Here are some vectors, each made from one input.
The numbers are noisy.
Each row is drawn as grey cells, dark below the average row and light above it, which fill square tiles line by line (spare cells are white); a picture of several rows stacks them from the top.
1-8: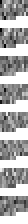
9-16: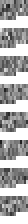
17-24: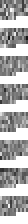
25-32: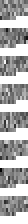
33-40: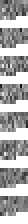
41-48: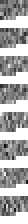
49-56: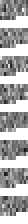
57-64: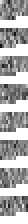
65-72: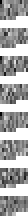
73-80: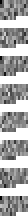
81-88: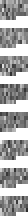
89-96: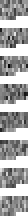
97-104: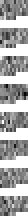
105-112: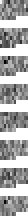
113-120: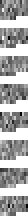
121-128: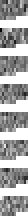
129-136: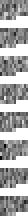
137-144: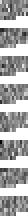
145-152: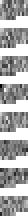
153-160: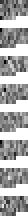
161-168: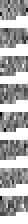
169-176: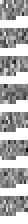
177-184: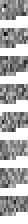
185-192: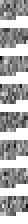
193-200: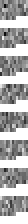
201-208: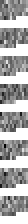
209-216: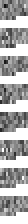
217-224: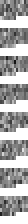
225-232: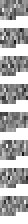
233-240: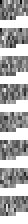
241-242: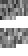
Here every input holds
one of 9 labels, together with either a point on a 9-point line, or a node of a 7-node tree.
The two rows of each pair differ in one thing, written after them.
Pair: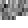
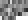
the label
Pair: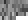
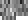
the label
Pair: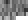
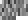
the label
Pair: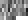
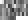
the label
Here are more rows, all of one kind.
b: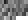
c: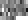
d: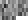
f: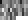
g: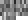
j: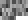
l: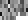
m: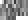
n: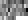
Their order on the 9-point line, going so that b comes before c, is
m, b, f, c, j, n, g, l, d.
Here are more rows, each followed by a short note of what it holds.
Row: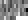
one of 9 labels and a node of a 7-node tree
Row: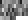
one of 9 labels and a point on a 9-point line
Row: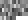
one of 9 labels and a point on a 9-point line
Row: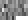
one of 9 labels and a point on a 9-point line
